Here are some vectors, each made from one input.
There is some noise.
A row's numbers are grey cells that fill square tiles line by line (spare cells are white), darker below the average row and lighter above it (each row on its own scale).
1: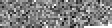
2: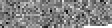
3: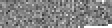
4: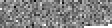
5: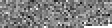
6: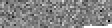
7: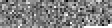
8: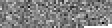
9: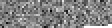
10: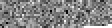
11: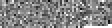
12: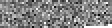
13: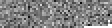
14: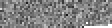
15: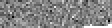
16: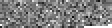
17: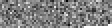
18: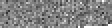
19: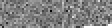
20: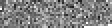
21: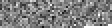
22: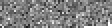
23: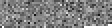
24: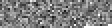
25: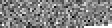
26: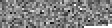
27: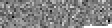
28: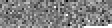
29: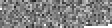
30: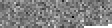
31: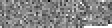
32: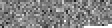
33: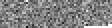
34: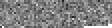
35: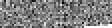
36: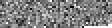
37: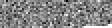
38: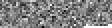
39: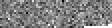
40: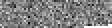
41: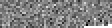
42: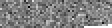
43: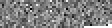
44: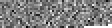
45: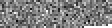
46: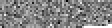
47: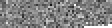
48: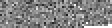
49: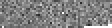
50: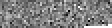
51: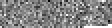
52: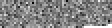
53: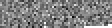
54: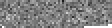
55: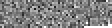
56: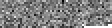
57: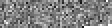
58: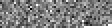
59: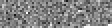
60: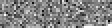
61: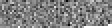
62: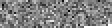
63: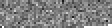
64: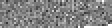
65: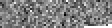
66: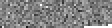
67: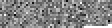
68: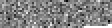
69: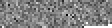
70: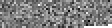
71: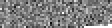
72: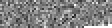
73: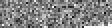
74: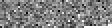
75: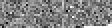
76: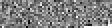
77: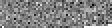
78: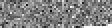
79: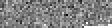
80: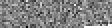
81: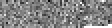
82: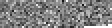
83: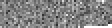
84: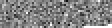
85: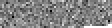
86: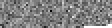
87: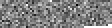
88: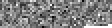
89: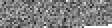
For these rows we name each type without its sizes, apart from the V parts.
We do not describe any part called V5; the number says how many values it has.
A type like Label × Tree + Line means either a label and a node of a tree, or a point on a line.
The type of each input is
Label × V5 + Tree + Unit.
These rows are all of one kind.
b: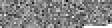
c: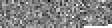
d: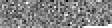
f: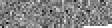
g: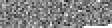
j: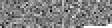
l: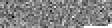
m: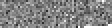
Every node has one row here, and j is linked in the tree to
b, f and l.
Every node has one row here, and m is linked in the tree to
c.
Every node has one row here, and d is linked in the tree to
g.
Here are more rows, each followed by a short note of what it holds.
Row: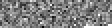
a fixed value
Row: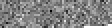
a node of a tree
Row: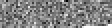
a node of a tree
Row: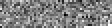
a label and a value of V5
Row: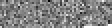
a node of a tree
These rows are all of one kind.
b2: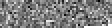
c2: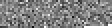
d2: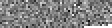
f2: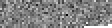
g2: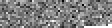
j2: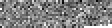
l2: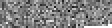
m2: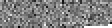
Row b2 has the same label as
d2 and l2.
